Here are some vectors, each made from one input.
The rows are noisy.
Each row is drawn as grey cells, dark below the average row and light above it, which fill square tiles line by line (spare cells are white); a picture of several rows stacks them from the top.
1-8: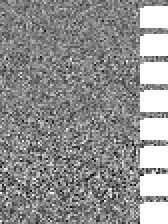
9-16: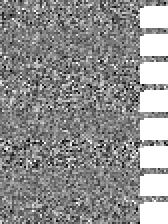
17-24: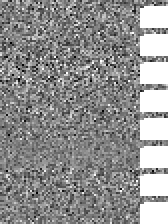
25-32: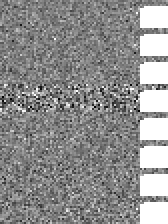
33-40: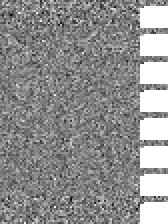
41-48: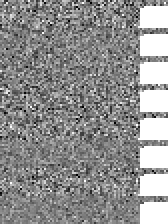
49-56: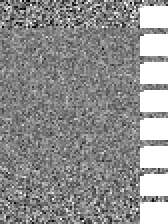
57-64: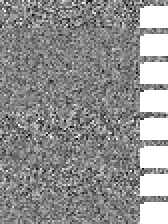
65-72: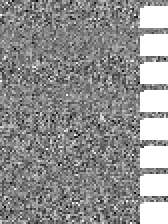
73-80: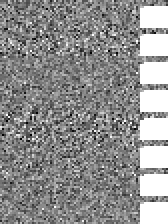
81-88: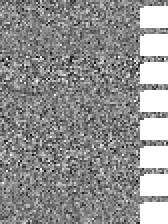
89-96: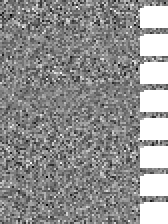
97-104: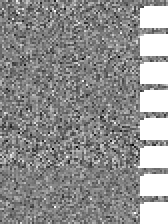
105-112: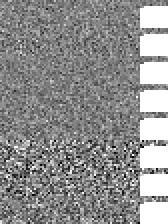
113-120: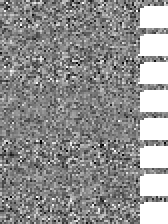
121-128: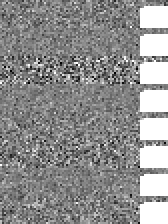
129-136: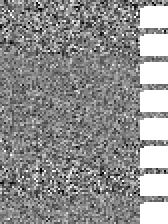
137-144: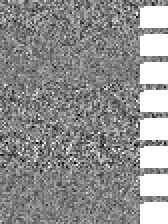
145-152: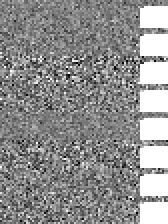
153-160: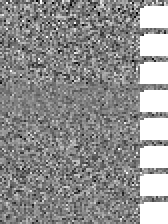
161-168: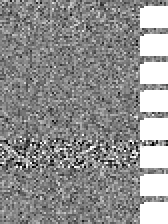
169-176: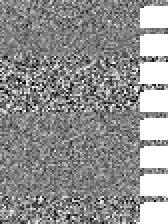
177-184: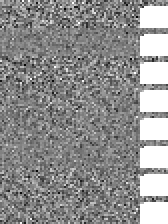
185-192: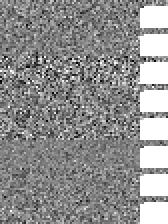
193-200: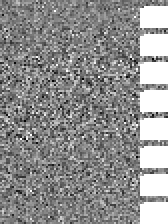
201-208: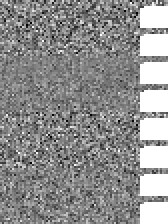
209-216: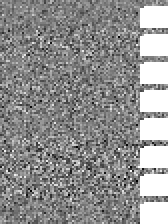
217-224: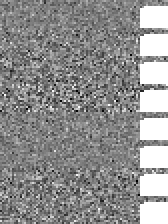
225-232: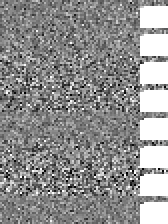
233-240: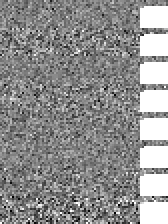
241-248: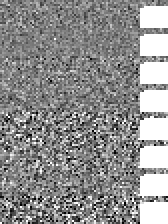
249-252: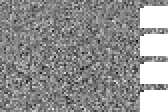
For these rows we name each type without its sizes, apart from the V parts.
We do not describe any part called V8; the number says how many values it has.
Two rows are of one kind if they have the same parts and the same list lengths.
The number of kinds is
4.
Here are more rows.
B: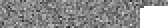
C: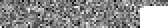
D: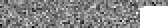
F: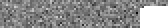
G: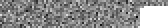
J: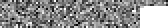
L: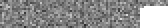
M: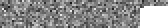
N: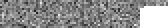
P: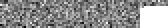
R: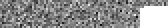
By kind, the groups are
B, C, J
D, M
F, L, N, P
G, R

